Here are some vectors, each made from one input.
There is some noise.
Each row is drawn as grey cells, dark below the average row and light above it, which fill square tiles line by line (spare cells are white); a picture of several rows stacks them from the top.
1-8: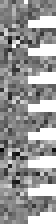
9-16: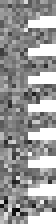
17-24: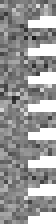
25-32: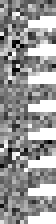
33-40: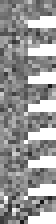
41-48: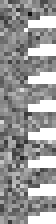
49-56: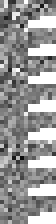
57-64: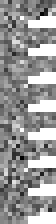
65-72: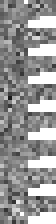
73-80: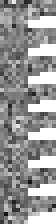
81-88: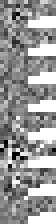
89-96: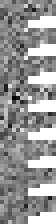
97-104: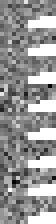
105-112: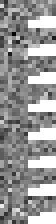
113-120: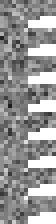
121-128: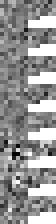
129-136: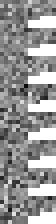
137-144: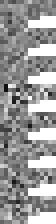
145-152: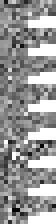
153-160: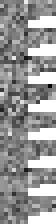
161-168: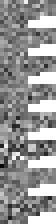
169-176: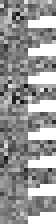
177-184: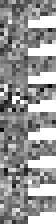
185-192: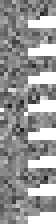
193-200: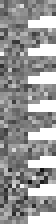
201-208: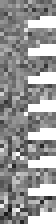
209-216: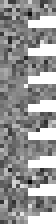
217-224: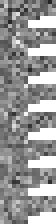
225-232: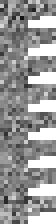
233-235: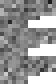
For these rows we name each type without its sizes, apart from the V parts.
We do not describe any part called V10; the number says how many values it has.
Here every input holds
a label, together with either a point on a line, or a value of V10.
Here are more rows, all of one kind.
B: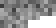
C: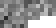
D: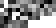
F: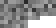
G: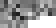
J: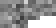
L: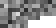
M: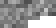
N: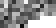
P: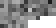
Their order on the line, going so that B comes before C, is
B, N, C, D, G, M, P, J, L, F.
